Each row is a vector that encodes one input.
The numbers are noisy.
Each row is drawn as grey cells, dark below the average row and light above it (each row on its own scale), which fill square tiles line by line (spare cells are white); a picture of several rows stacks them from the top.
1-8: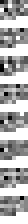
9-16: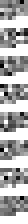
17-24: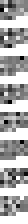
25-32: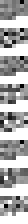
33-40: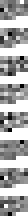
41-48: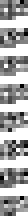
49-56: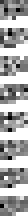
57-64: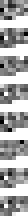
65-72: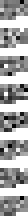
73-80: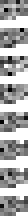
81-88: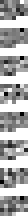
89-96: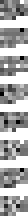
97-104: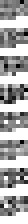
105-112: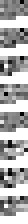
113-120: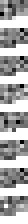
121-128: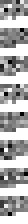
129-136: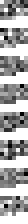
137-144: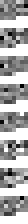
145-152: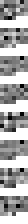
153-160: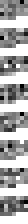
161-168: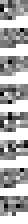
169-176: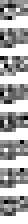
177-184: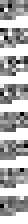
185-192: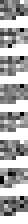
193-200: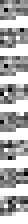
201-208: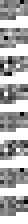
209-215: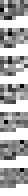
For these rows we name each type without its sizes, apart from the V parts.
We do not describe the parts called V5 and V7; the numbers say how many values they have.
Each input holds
either a point on a line, four true/false values and a value of V5, or a value of V7.
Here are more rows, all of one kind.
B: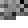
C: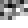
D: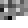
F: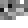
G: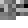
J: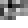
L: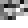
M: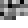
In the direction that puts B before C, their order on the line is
B, L, C, D, M, J, F, G.
